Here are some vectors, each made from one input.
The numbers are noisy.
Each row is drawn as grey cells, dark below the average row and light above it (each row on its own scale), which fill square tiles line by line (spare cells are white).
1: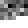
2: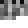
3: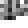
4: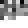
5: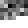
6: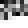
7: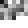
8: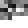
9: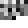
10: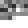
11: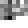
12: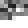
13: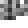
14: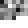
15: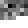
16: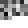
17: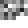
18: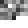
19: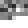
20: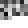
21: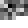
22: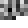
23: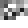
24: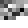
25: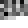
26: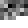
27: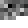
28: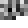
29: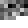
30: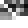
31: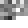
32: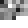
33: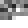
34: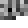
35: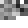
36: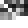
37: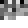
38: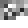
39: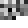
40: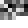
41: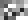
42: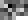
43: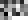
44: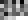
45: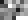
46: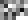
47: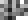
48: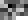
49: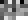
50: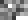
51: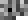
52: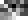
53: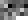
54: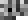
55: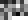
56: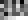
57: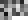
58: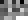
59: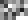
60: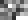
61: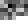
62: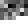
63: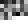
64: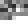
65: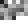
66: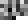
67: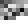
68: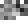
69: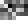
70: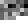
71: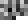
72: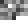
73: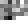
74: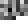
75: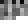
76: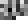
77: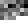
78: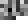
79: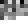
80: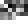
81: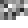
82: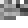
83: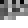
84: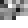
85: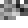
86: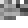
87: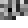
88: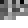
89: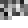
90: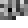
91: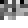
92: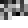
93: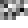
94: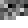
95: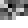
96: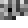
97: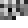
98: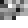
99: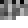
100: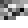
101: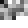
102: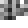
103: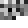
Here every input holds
a true/false value, together with either a point on a 6-point line, or a node of an 8-node tree.
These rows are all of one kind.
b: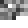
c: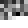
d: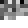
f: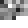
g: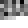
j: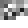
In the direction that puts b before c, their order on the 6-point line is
d, f, b, g, j, c.
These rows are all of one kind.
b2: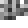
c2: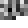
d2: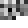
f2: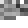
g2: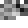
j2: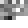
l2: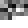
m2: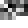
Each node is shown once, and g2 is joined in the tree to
f2.
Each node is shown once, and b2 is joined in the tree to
c2, l2 and m2.
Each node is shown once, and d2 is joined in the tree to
c2.
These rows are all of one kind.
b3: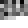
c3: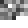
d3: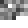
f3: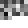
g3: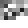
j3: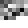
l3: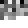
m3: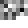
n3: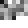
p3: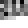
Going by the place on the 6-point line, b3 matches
m3 and p3.
